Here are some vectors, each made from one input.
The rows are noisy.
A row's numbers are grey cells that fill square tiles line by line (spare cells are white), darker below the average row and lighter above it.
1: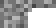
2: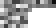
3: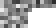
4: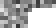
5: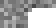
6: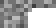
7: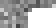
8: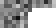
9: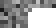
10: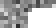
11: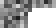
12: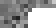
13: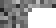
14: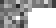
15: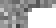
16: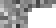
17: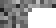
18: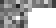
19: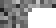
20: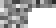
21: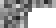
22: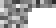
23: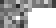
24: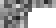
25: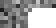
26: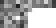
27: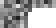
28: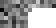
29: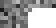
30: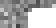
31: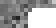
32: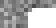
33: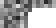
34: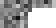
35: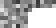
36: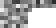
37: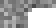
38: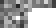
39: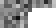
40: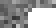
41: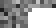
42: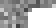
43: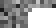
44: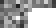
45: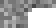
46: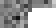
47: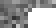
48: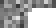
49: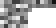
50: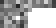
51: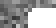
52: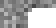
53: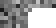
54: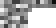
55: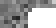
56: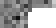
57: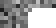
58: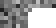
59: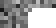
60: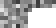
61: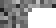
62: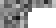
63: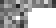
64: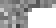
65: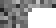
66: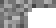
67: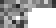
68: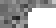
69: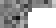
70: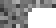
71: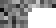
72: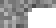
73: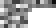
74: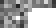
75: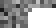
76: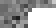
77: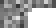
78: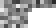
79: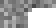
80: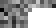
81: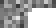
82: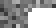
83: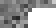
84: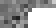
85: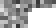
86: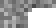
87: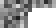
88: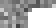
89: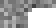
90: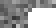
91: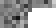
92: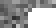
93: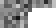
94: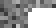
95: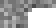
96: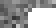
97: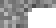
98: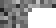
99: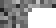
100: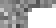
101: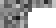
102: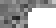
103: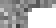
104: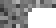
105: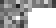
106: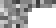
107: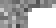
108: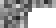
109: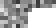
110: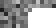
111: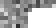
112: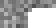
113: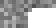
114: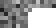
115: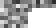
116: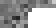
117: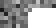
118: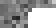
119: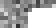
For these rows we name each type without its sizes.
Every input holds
a point on a line and a true/false value.
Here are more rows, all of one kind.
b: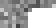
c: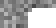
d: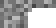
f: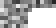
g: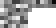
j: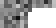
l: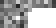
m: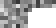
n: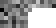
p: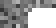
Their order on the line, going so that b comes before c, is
g, f, m, j, b, c, d, p, l, n.
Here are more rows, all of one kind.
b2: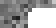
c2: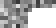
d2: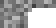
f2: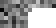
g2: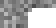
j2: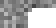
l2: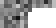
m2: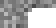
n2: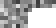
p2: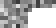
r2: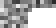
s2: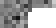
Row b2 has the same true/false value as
f2, l2 and s2.
